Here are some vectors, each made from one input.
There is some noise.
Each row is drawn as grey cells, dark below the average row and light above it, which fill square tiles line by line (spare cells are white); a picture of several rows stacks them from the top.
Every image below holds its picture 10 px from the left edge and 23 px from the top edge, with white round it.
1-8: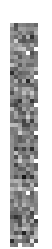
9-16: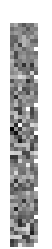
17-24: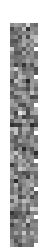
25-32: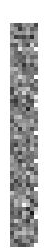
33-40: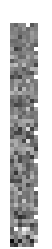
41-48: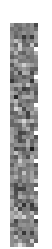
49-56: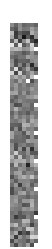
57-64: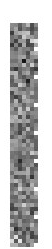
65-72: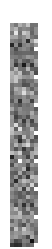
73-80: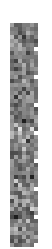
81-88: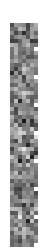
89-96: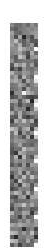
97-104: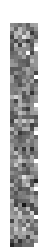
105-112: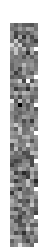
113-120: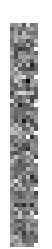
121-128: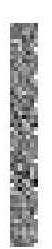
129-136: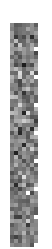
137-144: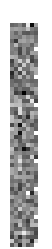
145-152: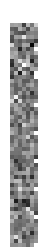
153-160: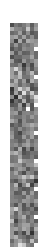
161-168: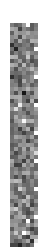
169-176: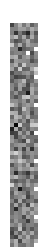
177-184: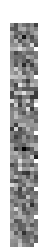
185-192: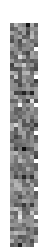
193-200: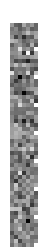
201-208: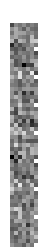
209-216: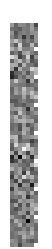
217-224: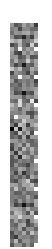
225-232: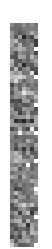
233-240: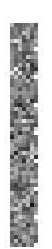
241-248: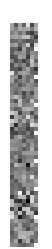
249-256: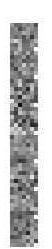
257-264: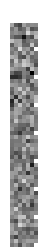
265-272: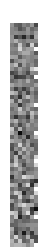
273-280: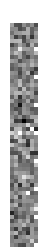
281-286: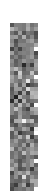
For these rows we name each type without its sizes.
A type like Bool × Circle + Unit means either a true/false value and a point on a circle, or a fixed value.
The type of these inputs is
(Bool × Bool × Bool × Bool + Unit) × Tree.
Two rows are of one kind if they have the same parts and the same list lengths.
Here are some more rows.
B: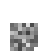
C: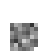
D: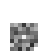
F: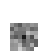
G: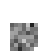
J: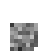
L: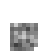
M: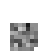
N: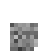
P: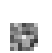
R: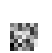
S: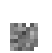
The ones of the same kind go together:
B, C, D, G, J, L, M, N, P, R, S
F

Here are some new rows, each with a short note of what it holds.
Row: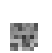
a node of a tree
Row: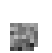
a node of a tree and four true/false values
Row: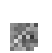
a node of a tree
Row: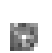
a node of a tree and four true/false values
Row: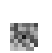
a node of a tree
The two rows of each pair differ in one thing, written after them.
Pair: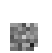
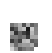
the node of the tree
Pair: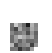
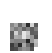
the node of the tree
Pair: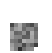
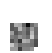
one of the four true/false values
